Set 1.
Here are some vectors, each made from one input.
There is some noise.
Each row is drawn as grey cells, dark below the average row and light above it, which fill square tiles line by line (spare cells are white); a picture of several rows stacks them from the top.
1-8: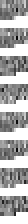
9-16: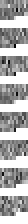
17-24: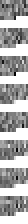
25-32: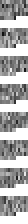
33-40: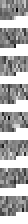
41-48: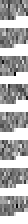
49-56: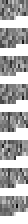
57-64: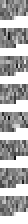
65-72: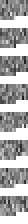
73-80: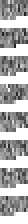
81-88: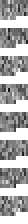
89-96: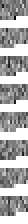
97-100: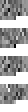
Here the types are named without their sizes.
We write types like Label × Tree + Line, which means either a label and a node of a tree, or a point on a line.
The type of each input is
(Bool × Circle + Unit) × (Circle + Unit).
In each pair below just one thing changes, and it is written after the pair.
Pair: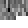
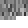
the place on one of the two circles
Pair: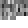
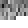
the true/false value
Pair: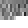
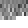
the true/false value
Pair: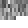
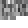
the true/false value
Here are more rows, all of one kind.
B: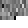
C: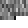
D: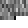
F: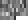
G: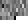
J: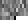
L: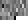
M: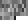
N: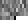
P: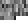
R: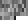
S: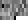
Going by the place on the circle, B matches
C, D, G and L.
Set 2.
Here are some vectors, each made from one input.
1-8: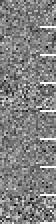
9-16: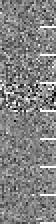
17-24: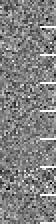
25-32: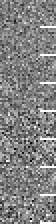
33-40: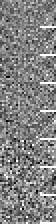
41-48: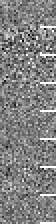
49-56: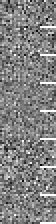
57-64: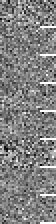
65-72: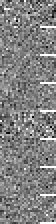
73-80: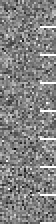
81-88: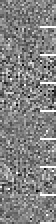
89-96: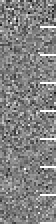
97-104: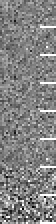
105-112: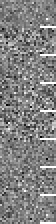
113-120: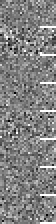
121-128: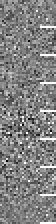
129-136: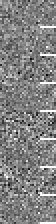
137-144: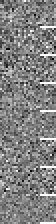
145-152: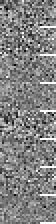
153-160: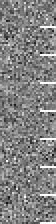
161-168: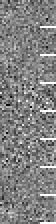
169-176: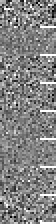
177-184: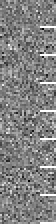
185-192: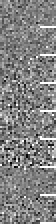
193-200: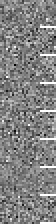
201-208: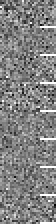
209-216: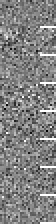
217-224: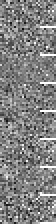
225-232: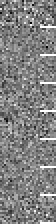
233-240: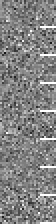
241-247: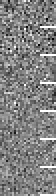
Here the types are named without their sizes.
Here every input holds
either a point on each of two lines, or a node of a tree and a true/false value.
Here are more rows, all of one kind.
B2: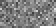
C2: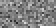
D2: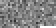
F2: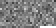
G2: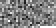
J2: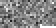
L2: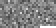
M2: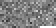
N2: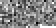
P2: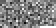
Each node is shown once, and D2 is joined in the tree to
P2.
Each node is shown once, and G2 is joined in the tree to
B2.
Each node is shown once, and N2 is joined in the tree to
J2.
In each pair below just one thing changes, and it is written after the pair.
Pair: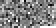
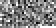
the node of the tree
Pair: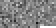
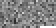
the node of the tree
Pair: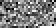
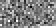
the true/false value
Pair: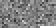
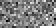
the true/false value
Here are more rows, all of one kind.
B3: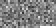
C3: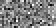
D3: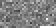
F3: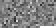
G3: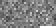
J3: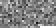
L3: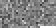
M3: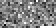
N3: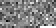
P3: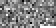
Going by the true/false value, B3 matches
D3, G3, N3 and P3.
